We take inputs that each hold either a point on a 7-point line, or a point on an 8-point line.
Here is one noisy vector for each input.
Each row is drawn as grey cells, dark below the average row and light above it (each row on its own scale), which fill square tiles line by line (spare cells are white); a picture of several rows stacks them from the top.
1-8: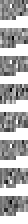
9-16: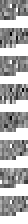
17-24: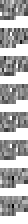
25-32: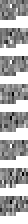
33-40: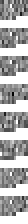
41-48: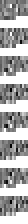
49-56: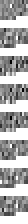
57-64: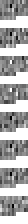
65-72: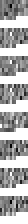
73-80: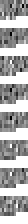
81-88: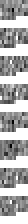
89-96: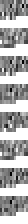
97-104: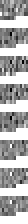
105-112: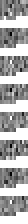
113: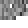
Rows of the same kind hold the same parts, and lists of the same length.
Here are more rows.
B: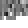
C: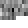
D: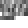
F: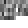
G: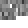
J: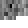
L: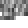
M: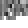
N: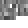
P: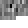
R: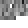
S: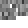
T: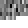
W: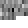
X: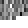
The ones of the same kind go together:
B, J, M, P, T
C, D, F, G, L, N, R, S, W, X

